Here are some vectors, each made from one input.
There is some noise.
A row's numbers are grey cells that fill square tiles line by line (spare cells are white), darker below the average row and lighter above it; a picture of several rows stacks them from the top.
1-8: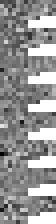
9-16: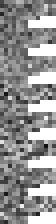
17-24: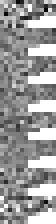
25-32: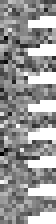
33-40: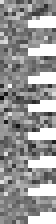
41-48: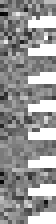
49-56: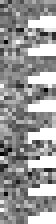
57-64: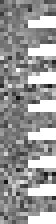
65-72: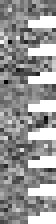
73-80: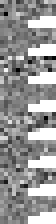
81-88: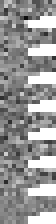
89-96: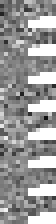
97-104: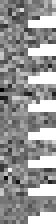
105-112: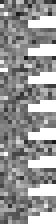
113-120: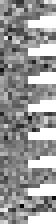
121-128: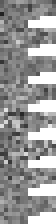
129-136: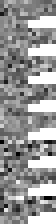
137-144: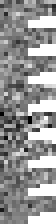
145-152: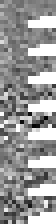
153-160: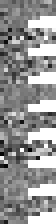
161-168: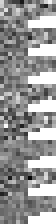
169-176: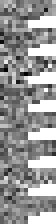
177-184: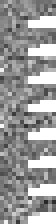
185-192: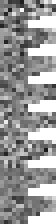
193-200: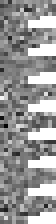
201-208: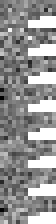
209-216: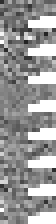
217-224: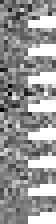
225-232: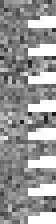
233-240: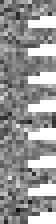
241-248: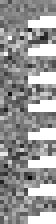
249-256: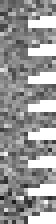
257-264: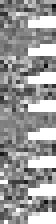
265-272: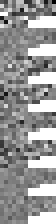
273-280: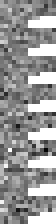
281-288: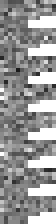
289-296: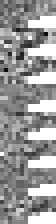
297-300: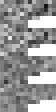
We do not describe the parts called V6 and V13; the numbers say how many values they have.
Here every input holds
a value of V6 and a value of V13, together with either a point on an 11-point line, or a node of an 11-node tree.
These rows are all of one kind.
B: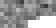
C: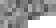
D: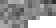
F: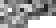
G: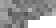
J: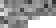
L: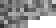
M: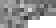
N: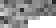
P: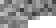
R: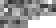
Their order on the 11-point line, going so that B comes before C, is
D, B, G, C, P, R, J, L, M, N, F.
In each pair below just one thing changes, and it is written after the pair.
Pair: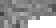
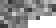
the value of V13
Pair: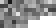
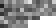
the value of V13
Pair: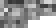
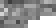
the value of V6
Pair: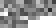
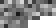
the place on the 11-point line
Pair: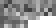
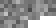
the value of V6
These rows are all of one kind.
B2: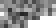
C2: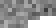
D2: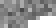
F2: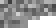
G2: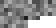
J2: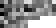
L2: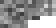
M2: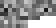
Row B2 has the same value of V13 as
G2 and L2.
